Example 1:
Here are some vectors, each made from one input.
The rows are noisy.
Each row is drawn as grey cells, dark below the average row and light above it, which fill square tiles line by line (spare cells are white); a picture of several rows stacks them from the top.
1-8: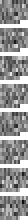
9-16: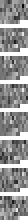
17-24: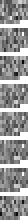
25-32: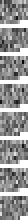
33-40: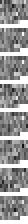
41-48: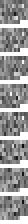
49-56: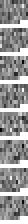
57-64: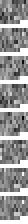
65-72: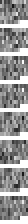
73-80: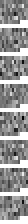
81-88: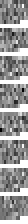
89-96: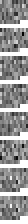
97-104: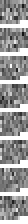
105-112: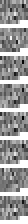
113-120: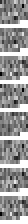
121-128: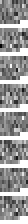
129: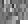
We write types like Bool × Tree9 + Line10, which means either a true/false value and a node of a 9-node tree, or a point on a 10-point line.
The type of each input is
Label4 × Line5 + Label10.
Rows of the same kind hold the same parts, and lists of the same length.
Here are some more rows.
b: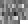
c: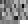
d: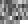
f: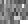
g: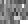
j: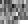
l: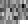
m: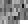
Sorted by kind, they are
b, f, g
c, d, j, l, m

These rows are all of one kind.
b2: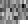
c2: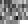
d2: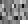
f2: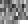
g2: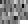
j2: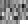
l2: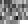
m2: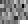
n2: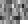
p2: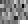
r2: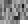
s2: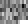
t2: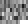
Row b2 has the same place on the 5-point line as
f2, m2, p2 and s2.
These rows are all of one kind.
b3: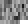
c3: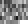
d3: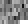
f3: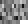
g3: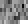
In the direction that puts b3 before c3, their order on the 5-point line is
d3, g3, b3, c3, f3.
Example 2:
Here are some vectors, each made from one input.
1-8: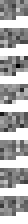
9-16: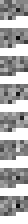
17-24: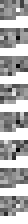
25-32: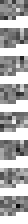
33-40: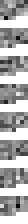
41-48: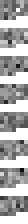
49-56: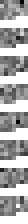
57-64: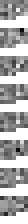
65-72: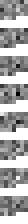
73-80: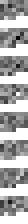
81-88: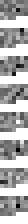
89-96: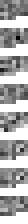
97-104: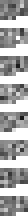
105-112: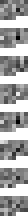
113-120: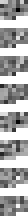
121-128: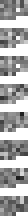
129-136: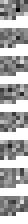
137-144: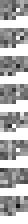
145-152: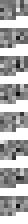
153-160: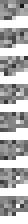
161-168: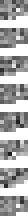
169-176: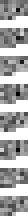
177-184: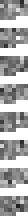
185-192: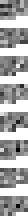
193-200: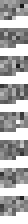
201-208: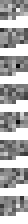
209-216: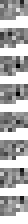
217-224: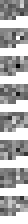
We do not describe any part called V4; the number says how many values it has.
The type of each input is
Circle8 × (Line19 + V4).
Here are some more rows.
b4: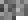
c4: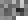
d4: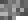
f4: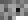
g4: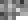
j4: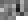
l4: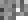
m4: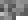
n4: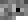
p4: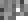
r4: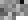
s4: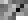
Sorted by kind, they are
b4, c4, d4, f4, g4, j4, l4, m4, n4, p4, r4
s4

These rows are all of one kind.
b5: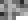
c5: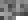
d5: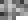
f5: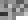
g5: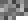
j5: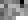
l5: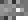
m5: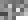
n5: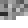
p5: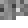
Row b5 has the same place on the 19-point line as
f5, j5 and n5.
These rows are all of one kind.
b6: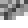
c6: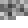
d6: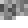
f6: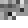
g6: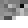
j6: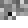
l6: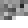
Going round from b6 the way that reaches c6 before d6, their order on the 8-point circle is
b6, j6, g6, l6, c6, d6, f6.
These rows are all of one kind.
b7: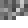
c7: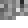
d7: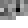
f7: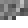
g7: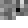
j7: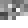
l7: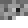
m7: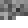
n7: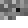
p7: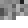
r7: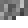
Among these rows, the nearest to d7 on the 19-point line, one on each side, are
l7 and n7.
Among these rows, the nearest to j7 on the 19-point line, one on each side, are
b7 and c7.
